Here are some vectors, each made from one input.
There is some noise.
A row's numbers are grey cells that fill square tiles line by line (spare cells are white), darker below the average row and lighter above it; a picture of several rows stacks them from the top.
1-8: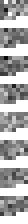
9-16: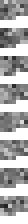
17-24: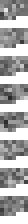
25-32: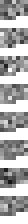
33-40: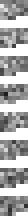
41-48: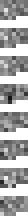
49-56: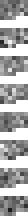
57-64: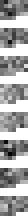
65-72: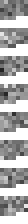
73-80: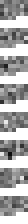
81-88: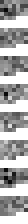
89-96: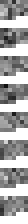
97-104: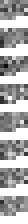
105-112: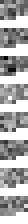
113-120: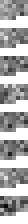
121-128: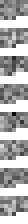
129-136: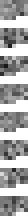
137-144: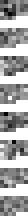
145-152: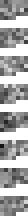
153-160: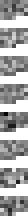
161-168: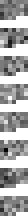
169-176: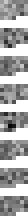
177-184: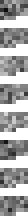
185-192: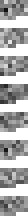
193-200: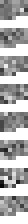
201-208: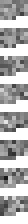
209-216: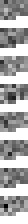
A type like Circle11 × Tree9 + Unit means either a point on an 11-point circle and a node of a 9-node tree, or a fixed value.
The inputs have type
(Bool × Bool × Bool + Line7) × Line6.
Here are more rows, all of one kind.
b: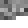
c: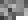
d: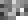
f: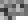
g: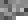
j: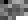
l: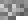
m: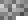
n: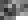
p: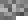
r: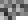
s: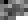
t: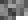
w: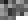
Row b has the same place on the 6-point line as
g, j and s.
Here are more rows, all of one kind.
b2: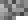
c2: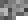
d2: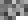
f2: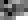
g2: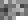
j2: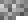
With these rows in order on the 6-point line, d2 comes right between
f2 and g2.
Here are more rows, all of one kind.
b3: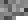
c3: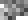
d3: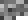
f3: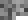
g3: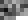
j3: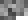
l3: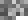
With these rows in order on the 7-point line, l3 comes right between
b3 and c3.
